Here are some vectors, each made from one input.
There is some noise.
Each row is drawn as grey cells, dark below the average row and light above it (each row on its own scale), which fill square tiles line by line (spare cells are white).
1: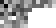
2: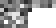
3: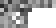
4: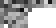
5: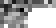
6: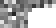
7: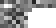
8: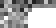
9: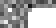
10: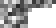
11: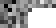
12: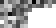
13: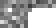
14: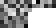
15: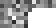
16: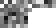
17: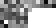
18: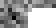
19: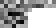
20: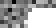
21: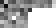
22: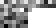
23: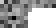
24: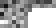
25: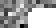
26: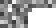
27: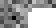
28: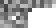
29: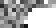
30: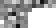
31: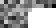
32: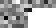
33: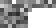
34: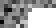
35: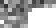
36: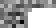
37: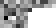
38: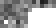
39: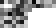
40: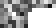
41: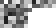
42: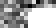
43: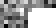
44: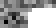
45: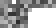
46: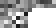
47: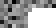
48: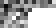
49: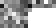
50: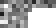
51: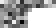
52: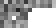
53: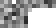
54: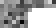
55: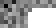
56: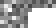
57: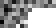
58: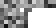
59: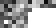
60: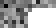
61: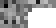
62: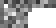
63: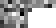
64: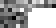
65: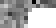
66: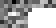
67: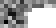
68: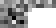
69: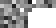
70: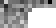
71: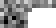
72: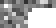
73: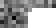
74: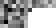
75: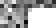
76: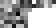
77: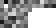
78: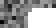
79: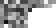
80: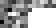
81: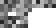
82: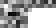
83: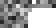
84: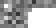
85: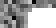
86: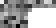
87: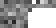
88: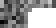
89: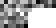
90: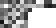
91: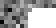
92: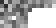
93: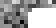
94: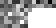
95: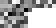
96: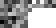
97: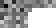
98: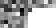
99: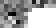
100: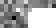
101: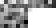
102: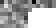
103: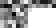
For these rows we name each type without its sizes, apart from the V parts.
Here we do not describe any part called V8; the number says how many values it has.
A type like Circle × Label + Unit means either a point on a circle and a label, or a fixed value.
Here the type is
Label × (Line + V8).
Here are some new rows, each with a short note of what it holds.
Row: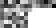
a label and a value of V8
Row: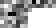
a label and a value of V8
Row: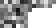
a label and a point on a line
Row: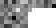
a label and a point on a line
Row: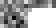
a label and a point on a line
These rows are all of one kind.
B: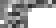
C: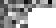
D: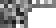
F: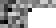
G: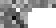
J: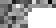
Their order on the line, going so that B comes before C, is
B, C, G, J, D, F.
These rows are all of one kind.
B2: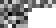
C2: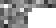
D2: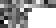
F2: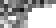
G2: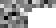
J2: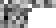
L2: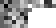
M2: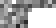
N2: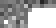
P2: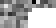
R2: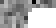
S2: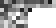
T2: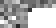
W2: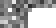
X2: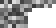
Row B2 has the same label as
D2, F2, N2 and W2.
